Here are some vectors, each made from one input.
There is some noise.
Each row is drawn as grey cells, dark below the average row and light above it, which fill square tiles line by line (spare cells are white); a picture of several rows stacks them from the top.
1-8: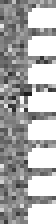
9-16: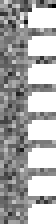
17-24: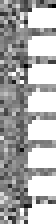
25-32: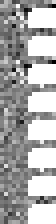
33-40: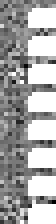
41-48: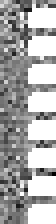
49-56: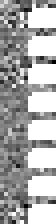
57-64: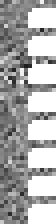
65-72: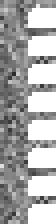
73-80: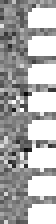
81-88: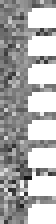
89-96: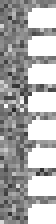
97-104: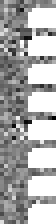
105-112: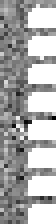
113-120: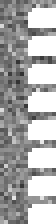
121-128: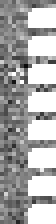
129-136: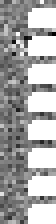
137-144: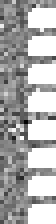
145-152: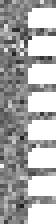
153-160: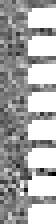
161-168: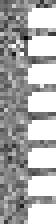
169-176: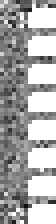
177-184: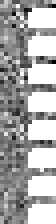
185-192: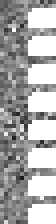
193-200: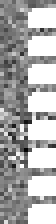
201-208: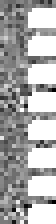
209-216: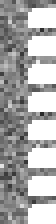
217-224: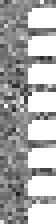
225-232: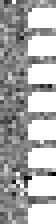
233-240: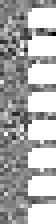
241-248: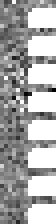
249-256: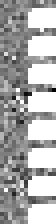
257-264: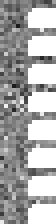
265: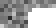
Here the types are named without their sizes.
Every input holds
either a label, or a node of a tree.
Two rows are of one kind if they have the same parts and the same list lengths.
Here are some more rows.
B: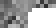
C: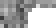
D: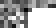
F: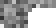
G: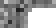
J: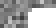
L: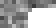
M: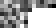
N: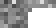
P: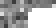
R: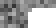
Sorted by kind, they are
B, C, F, G, J, L, N, P, R
D, M

